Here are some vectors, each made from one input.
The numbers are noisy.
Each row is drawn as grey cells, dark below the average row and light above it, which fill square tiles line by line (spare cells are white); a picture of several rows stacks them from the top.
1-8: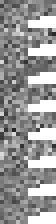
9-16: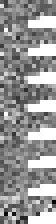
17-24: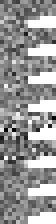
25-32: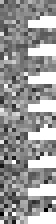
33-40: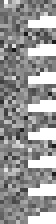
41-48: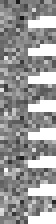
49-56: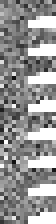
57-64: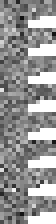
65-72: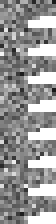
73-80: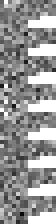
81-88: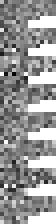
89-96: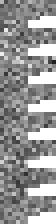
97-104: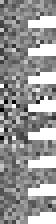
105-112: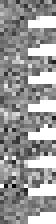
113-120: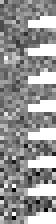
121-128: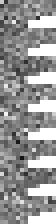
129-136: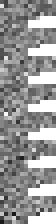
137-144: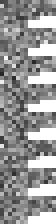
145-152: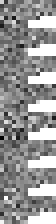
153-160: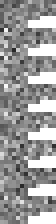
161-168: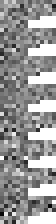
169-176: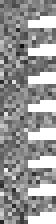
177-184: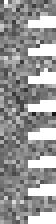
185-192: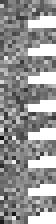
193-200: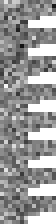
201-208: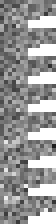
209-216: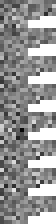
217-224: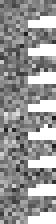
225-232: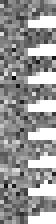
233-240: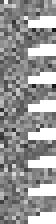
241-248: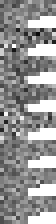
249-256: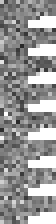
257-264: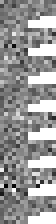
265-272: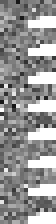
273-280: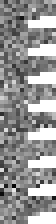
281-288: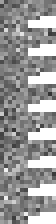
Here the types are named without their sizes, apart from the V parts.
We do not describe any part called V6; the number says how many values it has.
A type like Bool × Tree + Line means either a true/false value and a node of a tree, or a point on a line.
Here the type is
Bool × Circle + Line + V6.
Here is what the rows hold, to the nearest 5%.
About 30% of them hold a point on a circle and a true/false value. About 30% of them hold a point on a line. The rest hold a value of V6.
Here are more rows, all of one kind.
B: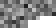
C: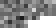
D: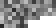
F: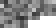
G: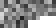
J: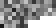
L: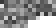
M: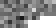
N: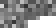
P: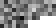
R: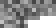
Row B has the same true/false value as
G, L and N.
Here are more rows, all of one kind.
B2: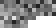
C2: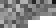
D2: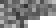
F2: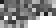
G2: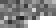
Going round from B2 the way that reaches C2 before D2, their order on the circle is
B2, C2, D2, F2, G2.
